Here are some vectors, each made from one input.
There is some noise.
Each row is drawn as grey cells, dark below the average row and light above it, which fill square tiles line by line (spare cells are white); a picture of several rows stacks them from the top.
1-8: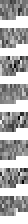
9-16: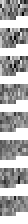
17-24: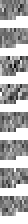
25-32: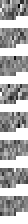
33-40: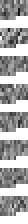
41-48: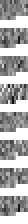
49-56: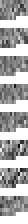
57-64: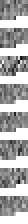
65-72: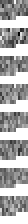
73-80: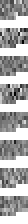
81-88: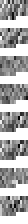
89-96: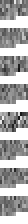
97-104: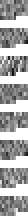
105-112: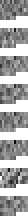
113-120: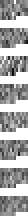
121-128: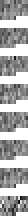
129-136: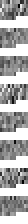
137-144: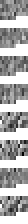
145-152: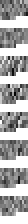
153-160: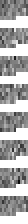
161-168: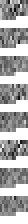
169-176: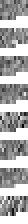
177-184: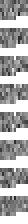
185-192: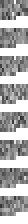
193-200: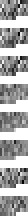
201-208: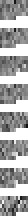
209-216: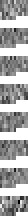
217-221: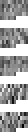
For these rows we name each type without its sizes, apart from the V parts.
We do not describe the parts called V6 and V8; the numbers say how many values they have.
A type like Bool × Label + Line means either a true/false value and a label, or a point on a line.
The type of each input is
Bool × (Label × Line + V8) + V6.
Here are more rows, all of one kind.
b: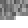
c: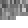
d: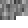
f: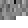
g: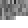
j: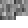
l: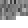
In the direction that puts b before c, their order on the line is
g, b, l, f, c, d, j.
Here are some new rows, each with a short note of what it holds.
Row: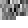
a value of V6
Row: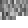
a true/false value and a value of V8
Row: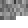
a label, a point on a line and a true/false value
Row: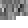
a true/false value and a value of V8
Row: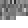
a label, a point on a line and a true/false value
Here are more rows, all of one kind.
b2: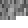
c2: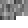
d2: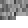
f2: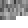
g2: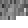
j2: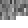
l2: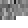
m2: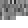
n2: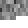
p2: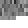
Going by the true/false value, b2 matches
g2, j2, m2 and p2.
